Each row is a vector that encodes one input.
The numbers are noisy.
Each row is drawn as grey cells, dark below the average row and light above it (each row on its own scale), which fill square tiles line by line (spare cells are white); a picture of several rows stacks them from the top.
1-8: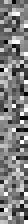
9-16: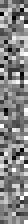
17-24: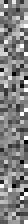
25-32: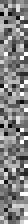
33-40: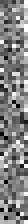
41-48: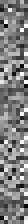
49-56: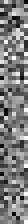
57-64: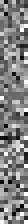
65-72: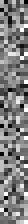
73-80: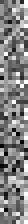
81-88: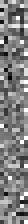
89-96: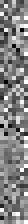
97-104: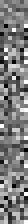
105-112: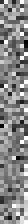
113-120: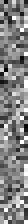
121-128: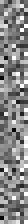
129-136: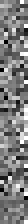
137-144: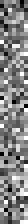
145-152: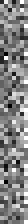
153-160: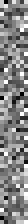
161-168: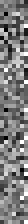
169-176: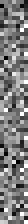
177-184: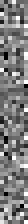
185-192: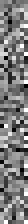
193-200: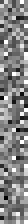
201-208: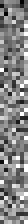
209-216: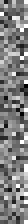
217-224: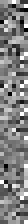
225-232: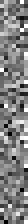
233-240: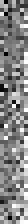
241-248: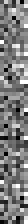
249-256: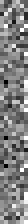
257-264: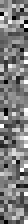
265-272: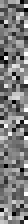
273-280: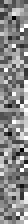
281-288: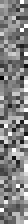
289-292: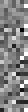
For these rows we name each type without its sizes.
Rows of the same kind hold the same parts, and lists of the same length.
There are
5 kinds of row.
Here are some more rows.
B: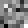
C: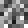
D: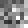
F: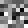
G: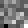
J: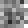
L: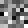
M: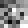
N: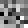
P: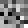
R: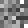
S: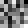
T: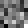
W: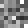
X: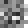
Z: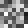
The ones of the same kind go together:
B, G, T
C, F, L, Z
D, J, M, S, X
N, P
R, W

